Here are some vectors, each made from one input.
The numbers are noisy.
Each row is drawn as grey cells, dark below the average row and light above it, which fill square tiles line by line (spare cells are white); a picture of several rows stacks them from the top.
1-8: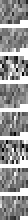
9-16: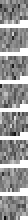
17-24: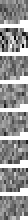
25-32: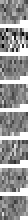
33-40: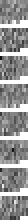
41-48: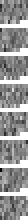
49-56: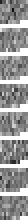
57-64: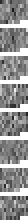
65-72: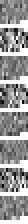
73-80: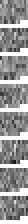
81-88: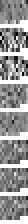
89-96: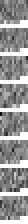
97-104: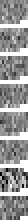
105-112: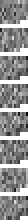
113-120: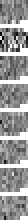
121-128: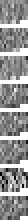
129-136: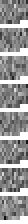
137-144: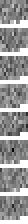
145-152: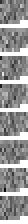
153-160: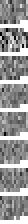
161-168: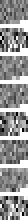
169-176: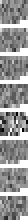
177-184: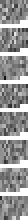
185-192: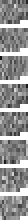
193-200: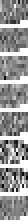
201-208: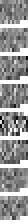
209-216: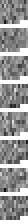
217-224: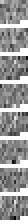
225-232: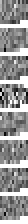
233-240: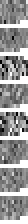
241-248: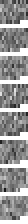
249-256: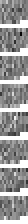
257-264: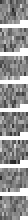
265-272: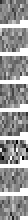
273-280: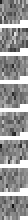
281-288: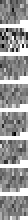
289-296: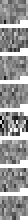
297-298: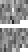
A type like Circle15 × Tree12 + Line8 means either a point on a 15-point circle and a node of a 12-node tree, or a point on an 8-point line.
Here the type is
Bool × Line8 × List2(Line3 × Line6) + Label5.
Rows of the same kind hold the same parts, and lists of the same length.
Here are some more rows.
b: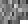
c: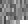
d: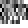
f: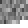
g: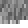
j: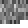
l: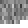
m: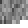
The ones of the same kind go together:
b, j
c, f, m
d
g, l

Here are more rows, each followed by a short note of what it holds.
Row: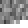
a point on an 8-point line and a true/false value, together with a list of one item
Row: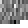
a point on an 8-point line and a true/false value, together with the empty list
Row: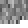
a point on an 8-point line and a true/false value, together with a list of two items
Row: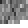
a point on an 8-point line and a true/false value, together with a list of one item
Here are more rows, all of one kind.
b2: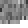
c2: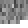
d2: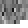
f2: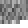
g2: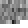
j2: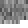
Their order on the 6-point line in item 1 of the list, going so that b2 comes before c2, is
j2, b2, g2, f2, c2, d2.
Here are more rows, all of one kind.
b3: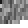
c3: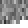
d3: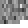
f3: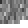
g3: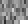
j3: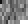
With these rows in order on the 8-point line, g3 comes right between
c3 and d3.
